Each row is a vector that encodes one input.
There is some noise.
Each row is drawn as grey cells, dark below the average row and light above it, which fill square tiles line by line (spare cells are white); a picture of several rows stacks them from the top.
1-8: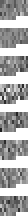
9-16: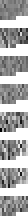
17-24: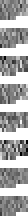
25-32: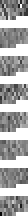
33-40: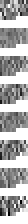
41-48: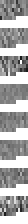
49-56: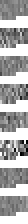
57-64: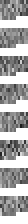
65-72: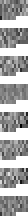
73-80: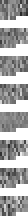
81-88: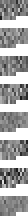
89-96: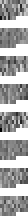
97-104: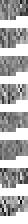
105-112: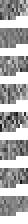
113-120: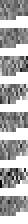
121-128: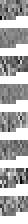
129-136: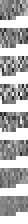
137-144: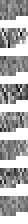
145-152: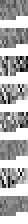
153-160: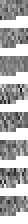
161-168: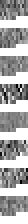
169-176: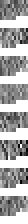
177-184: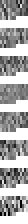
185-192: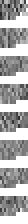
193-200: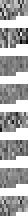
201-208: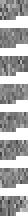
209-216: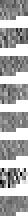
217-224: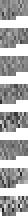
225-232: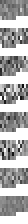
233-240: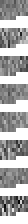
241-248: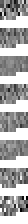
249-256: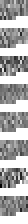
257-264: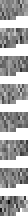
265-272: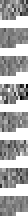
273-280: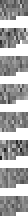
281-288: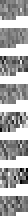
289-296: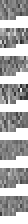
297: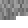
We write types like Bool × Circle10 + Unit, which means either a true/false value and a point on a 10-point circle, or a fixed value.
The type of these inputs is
(Bool × Bool × Bool × Bool + Unit) × Label4.
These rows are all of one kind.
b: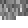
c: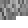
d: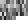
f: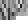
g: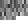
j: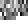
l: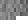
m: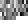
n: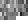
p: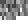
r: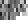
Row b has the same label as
d, m and p.
